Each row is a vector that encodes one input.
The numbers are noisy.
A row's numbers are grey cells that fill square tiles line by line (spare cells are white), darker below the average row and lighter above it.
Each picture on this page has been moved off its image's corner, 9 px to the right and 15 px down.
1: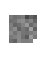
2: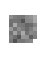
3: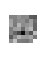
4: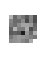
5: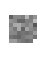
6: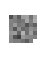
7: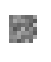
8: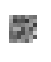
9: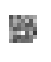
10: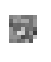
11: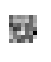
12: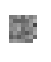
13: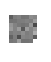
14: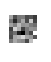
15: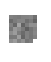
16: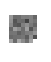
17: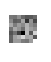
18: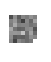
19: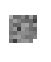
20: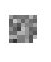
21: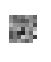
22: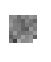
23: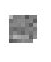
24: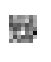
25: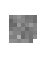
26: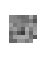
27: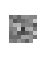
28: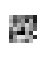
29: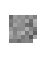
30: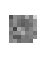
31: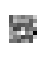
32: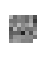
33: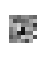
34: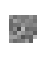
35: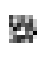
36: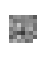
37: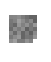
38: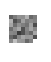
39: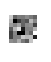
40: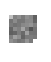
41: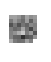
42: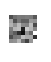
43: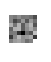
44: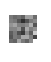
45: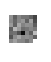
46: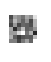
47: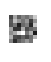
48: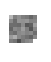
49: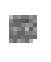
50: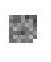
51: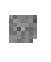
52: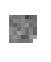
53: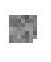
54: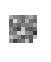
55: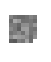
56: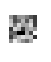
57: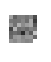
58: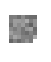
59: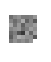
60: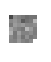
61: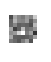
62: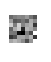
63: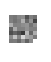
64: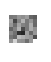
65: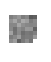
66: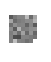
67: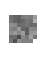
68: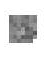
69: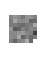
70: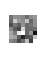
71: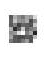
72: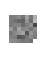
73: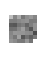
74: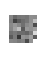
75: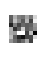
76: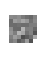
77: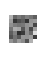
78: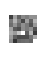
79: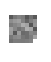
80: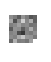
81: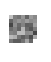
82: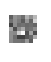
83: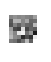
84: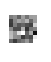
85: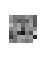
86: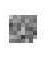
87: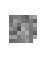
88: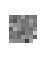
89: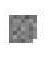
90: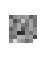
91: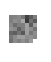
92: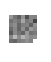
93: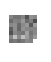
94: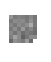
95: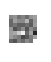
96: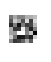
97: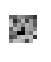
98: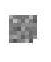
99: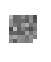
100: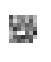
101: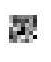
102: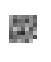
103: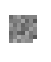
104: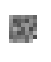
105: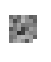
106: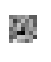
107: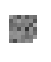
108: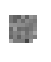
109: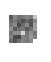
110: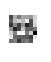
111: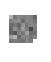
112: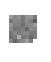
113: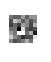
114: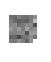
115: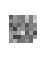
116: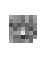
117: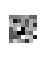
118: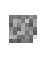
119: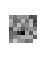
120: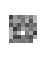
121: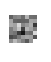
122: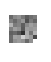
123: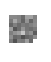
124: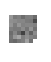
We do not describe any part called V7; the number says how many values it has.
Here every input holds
a point on a 5-point line and a value of V7, together with either a point on a 9-point circle, or a fixed value.
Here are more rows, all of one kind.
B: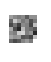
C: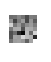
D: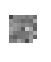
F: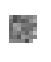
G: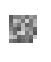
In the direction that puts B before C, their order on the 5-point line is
G, B, C, D, F.
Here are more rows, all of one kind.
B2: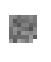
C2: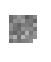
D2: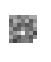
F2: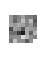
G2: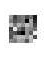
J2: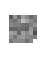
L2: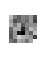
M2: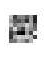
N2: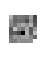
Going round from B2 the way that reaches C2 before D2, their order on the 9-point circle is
B2, G2, M2, N2, C2, D2, F2, L2, J2.
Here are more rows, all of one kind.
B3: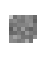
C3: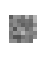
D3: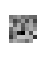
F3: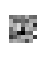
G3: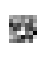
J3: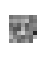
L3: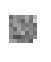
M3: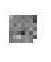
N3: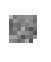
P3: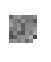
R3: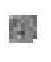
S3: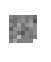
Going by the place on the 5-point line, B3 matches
J3 and N3.
